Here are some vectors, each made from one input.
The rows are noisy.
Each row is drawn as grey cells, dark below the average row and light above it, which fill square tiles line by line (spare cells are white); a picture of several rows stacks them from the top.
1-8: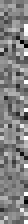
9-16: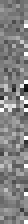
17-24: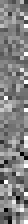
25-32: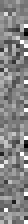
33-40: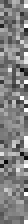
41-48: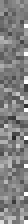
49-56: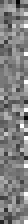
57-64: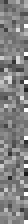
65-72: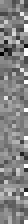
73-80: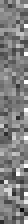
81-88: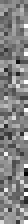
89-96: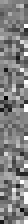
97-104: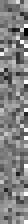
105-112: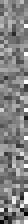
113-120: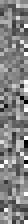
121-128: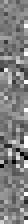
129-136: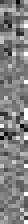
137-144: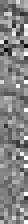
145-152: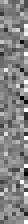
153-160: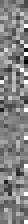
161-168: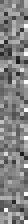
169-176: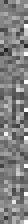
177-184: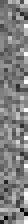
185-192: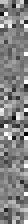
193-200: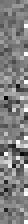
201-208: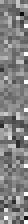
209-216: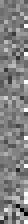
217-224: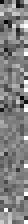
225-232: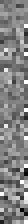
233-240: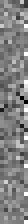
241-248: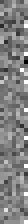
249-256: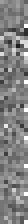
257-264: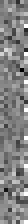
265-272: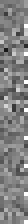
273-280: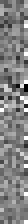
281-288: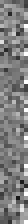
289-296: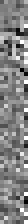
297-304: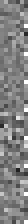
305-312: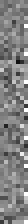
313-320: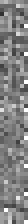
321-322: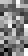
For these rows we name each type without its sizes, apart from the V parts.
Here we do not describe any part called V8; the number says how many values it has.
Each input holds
a point on a line and a value of V8, together with either a fixed value, or four true/false values.
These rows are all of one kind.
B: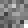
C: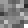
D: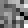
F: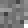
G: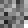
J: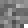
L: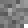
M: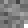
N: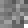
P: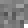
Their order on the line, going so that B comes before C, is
B, C, P, J, L, N, F, D, G, M.
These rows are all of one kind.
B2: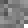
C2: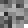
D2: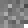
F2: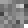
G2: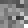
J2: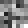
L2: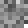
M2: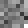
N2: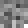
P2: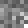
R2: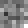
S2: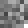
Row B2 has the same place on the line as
C2 and G2.
